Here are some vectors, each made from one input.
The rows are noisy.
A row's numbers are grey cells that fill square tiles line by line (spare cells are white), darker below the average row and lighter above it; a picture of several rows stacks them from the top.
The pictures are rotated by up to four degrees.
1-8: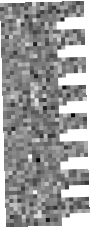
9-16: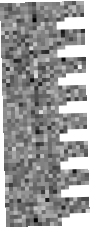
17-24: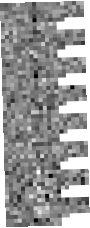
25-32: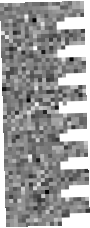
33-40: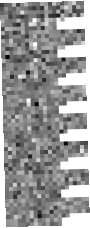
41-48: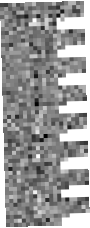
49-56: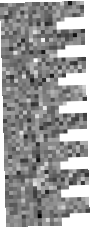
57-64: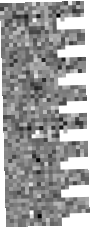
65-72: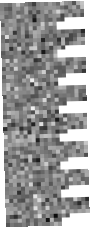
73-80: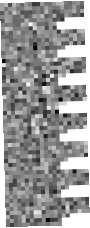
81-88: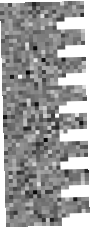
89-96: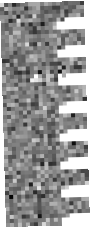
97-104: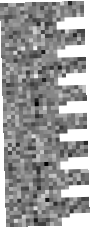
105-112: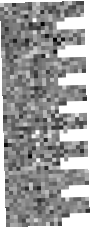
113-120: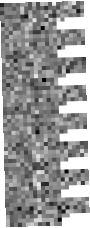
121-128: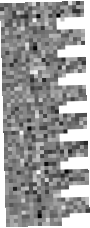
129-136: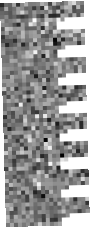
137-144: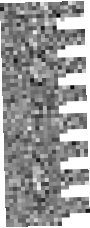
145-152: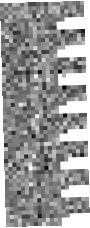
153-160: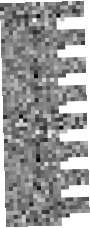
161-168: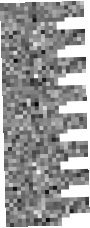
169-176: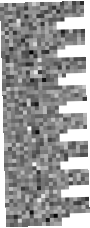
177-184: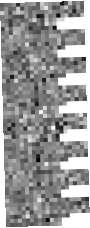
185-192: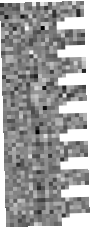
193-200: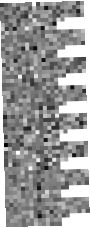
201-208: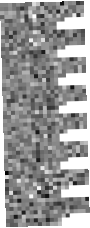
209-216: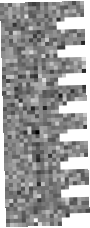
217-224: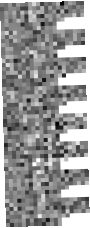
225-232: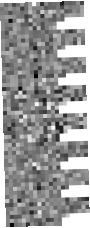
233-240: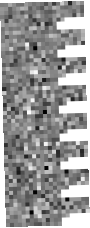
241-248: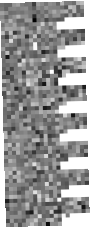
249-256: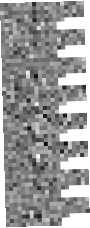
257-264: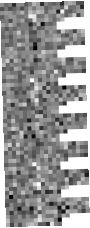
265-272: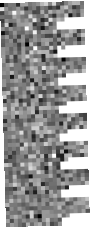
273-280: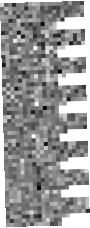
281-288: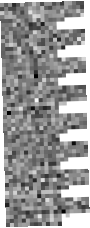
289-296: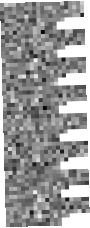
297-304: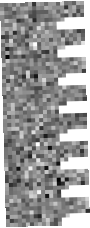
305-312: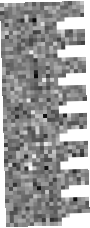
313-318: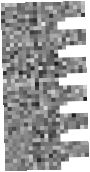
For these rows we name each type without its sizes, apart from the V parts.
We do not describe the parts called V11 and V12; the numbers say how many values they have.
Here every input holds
either a fixed value, or a point on each of two lines, or a node of a tree, or a value of V11 and a value of V12.
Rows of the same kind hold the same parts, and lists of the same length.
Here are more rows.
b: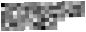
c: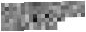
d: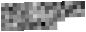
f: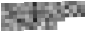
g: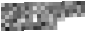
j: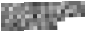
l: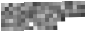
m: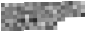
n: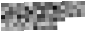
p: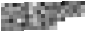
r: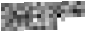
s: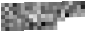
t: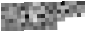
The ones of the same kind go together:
b, r
c, f, j, l, m
d, g, p, s, t
n

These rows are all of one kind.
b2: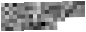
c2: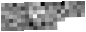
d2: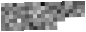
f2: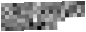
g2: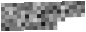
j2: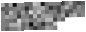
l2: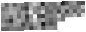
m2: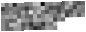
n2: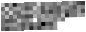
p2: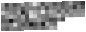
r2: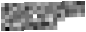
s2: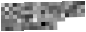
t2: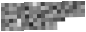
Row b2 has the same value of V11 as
j2, m2 and r2.
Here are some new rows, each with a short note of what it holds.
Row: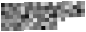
a point on each of two lines
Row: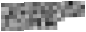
a node of a tree
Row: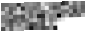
a point on each of two lines
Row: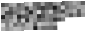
a fixed value
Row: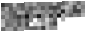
a point on each of two lines
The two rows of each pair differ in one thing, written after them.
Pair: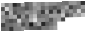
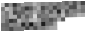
the value of V11
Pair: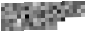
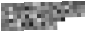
the value of V11
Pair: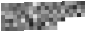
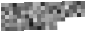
the value of V12
